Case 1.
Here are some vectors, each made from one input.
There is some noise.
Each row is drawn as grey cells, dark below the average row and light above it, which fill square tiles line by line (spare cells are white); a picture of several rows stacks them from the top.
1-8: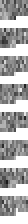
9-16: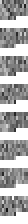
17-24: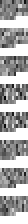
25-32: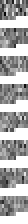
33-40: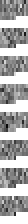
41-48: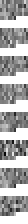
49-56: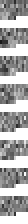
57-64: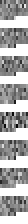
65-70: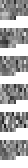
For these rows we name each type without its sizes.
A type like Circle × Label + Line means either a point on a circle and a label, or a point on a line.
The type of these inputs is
List(Line).
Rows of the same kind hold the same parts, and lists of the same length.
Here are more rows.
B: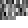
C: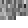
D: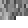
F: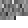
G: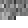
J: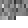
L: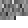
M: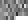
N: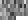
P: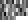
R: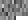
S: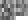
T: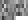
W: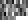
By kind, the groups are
B, P, W
C, D, F, G, J, L, N, R
M, S, T

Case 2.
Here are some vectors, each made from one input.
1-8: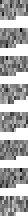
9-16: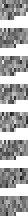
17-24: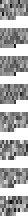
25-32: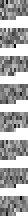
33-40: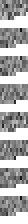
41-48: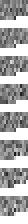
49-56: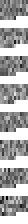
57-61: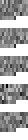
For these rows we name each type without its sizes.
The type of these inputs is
Bool × Bool × Bool + Line.
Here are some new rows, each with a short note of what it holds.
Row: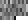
three true/false values
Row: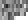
a point on a line
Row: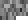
three true/false values
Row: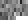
three true/false values
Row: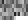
a point on a line
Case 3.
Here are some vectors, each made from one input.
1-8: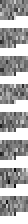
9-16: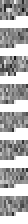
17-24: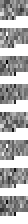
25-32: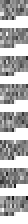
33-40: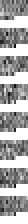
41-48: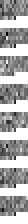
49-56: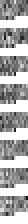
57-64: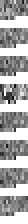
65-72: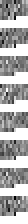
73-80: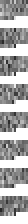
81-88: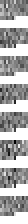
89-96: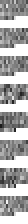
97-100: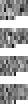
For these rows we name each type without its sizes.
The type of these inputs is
Bool × (Tree + Unit).
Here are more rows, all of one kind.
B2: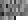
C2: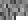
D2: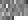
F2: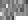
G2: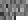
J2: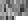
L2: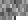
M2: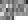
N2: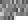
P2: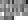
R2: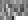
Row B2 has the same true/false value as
C2, G2 and L2.
